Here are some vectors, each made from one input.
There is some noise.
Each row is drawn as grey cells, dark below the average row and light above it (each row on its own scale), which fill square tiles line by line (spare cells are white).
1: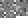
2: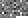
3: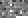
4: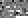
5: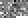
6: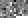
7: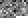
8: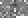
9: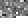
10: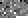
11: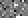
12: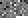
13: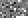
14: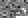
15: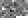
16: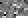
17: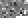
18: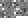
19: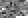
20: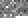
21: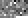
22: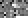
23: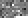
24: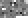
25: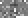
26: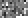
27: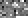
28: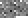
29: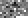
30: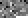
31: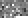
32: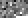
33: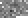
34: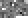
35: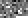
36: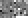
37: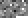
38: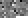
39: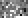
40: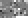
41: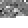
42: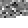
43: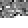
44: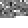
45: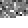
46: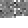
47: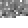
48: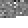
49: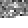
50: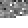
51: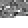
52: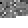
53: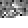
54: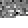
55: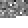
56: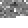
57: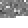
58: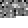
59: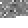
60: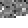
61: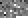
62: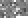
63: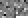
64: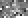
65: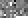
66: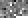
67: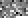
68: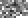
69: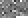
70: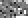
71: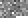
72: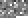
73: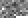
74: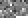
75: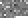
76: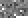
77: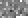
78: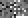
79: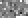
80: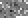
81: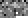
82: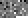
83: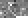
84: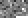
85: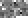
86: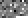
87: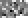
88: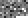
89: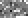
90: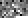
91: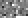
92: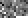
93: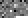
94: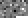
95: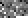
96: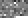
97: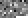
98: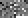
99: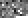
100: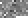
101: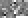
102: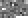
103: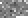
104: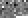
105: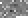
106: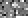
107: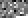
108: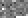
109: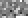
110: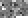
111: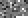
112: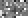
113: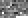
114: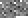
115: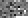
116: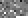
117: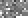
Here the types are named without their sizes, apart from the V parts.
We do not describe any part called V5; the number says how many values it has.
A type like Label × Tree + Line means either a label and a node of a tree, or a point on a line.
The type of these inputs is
Line × (Tree + V5).
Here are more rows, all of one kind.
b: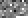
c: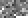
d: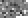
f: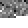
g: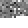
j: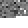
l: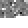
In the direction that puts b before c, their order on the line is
j, b, d, l, f, g, c.
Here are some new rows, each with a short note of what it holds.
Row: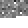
a point on a line and a value of V5
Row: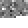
a point on a line and a node of a tree
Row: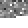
a point on a line and a value of V5
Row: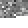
a point on a line and a value of V5
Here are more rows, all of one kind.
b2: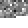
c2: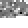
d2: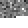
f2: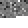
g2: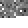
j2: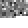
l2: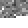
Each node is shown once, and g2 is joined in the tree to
l2.
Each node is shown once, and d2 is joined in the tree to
f2.
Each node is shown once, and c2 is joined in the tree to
j2.
